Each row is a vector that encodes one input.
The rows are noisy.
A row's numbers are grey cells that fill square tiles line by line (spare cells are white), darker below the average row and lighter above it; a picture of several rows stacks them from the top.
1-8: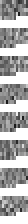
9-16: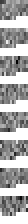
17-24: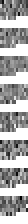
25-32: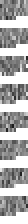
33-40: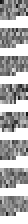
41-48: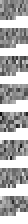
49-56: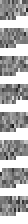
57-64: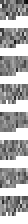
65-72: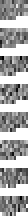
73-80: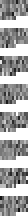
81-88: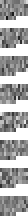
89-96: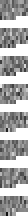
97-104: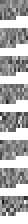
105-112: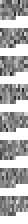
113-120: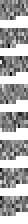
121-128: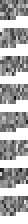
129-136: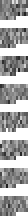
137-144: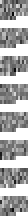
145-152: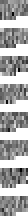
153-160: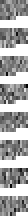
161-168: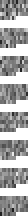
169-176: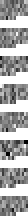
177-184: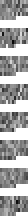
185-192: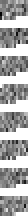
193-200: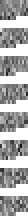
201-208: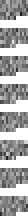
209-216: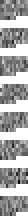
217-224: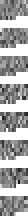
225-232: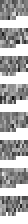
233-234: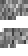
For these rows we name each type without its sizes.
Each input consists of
four true/false values, together with either a point on a circle, or a label.
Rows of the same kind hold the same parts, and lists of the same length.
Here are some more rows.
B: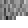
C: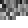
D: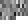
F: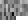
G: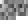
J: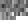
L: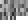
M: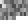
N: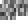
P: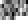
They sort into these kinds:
B, F, G, L, M, N
C, D, J, P

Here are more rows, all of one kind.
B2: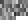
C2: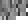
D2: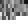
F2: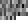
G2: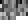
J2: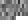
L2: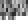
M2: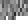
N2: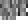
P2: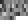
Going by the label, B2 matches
J2 and M2.
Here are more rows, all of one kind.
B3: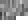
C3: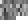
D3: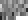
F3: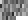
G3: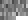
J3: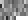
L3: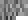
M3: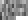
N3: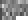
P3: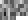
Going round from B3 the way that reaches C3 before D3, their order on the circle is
B3, J3, C3, F3, L3, D3, M3, G3, P3, N3.
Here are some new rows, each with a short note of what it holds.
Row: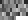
a label and four true/false values
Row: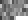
a point on a circle and four true/false values
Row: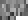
a point on a circle and four true/false values
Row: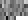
a point on a circle and four true/false values
